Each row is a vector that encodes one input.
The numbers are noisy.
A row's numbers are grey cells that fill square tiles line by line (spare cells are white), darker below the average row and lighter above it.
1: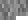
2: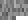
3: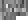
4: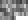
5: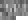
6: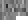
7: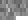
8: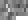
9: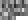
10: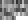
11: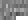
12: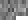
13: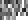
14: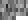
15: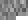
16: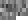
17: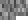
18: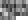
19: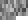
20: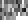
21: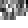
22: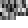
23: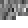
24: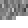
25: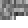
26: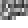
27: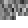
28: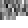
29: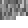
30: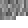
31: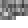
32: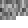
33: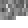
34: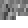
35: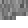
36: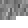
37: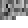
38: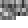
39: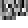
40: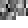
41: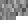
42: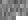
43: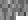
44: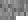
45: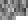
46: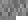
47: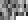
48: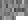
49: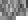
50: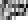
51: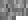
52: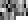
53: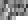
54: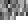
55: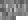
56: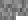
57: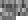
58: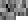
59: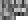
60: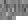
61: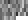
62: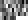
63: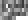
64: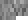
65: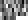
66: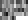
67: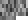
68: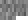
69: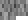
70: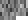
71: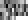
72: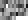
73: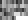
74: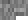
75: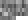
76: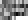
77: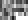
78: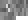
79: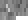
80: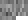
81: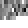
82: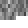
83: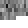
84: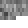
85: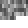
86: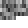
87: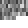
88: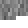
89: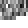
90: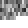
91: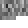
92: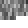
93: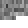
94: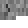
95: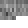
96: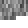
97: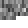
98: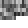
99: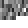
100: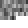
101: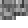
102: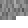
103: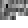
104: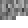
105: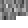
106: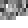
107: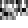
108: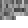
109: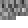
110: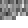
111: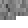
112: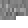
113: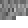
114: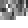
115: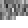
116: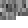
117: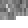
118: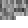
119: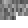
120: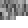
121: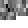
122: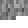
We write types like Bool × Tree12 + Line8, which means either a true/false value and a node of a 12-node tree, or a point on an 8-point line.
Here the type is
Bool × (Line7 + Line10).
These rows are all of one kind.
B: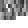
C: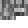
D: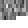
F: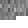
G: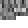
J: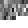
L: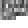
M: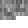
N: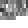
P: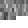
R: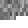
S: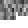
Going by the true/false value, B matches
M and S.
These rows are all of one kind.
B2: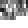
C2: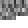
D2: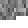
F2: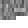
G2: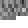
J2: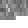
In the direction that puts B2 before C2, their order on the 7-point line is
D2, G2, B2, F2, J2, C2.
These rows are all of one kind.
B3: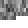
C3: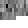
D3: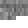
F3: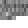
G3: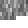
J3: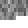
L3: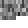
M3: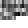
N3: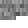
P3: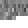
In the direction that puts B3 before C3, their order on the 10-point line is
M3, D3, L3, N3, G3, B3, P3, C3, F3, J3.
